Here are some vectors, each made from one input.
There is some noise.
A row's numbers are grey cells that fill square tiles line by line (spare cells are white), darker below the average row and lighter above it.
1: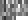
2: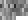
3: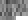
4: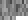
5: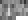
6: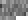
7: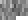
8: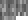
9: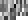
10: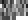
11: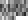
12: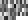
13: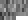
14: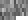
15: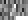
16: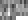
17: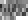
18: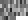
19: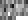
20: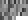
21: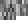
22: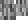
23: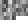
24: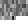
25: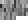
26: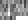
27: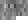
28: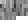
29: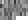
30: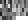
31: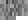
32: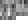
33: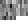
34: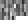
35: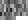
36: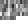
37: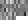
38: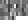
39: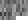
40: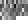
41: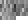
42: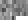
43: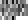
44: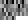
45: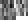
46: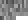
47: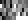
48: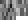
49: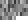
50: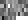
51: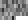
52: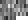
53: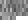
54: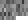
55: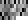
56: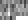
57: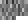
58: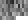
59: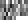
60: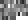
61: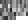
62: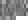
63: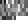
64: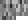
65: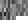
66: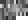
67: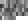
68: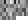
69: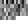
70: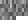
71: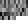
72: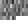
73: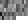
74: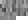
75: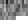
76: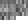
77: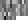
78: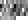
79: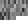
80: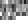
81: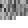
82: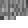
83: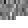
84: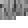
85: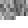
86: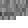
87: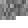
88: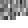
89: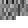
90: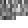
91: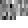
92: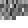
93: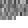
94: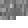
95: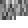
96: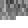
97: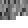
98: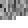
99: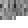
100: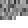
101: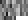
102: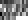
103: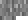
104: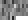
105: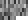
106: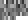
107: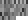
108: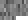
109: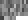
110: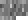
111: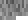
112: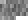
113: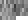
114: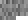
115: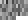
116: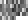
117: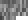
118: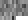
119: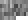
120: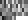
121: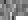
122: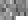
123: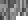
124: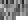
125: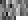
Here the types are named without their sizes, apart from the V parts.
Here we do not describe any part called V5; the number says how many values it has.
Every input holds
either a true/false value and a value of V5, or a list of points on a line.
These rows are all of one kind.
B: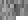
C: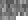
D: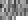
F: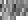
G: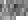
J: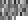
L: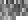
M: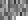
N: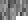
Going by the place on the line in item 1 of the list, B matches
D and J.
